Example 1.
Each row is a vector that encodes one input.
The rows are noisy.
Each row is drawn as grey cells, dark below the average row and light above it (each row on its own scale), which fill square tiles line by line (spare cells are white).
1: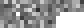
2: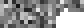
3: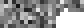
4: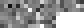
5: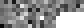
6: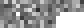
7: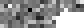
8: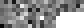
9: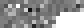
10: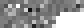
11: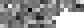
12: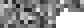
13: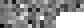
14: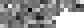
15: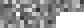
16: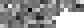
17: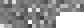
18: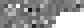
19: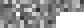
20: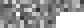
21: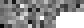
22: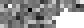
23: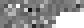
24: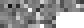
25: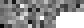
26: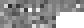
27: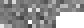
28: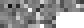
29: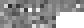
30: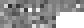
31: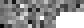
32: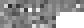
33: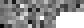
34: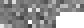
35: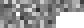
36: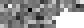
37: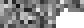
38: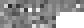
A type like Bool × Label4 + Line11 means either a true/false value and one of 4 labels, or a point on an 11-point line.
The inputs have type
Bool × Bool × Bool.
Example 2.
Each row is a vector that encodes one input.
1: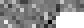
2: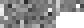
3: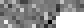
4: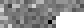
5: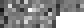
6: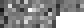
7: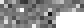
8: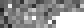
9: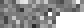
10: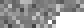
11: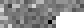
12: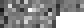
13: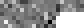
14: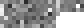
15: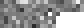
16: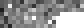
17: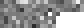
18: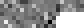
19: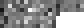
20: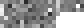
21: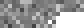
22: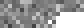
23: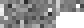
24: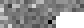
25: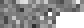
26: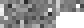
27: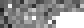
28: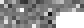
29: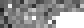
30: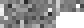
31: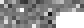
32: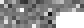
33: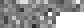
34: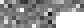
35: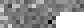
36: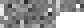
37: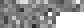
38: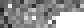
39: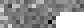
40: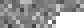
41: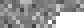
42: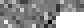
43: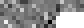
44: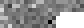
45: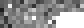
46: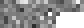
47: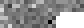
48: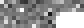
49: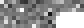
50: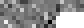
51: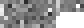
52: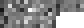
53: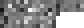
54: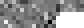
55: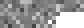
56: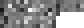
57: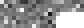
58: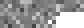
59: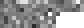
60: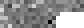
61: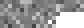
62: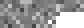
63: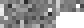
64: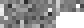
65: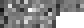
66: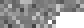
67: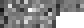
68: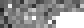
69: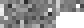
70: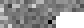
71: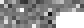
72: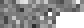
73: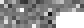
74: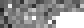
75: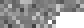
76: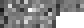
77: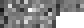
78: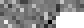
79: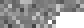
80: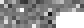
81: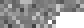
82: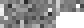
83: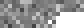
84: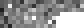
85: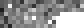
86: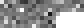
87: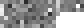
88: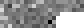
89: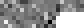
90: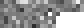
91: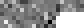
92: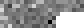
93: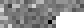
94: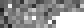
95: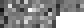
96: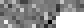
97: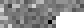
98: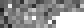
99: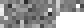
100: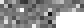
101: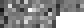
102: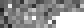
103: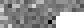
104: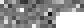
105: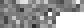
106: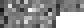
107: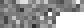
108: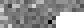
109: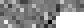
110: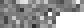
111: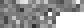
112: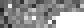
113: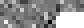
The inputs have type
Bool × Bool × Bool.
